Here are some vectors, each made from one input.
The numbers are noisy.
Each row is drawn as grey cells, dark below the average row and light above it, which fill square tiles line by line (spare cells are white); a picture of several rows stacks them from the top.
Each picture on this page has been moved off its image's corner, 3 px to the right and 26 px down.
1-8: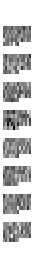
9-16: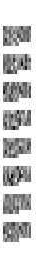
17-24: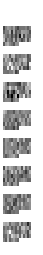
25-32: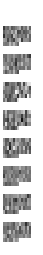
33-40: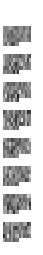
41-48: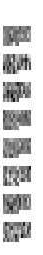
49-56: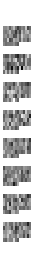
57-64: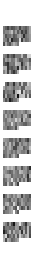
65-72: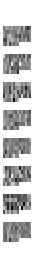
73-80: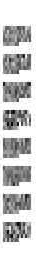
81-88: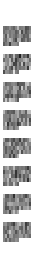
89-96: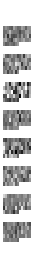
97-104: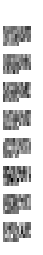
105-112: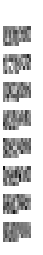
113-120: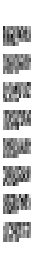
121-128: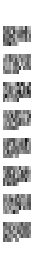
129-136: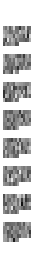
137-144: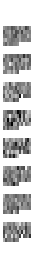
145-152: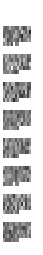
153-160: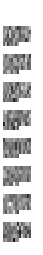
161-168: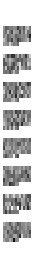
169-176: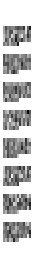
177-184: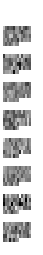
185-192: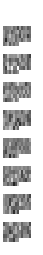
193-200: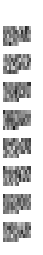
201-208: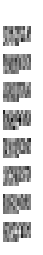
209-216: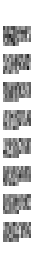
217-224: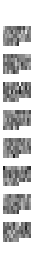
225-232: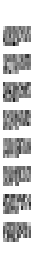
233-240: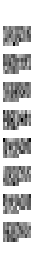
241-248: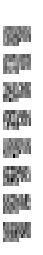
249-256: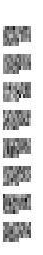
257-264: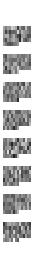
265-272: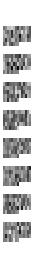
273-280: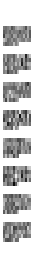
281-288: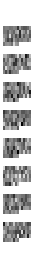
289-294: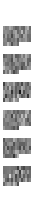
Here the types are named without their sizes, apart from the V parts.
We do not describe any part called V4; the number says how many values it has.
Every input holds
a point on a line and three true/false values, together with either a point on a line, or a value of V4.
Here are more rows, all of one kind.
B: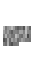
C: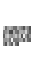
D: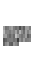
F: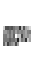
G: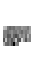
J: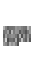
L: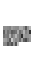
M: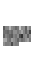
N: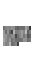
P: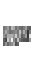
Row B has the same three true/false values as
D, F and P.
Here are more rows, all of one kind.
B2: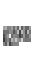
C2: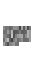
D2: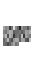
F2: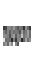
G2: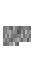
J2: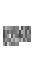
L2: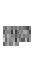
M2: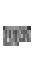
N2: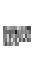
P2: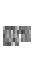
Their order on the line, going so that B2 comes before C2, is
P2, B2, M2, G2, D2, J2, C2, L2, N2, F2.
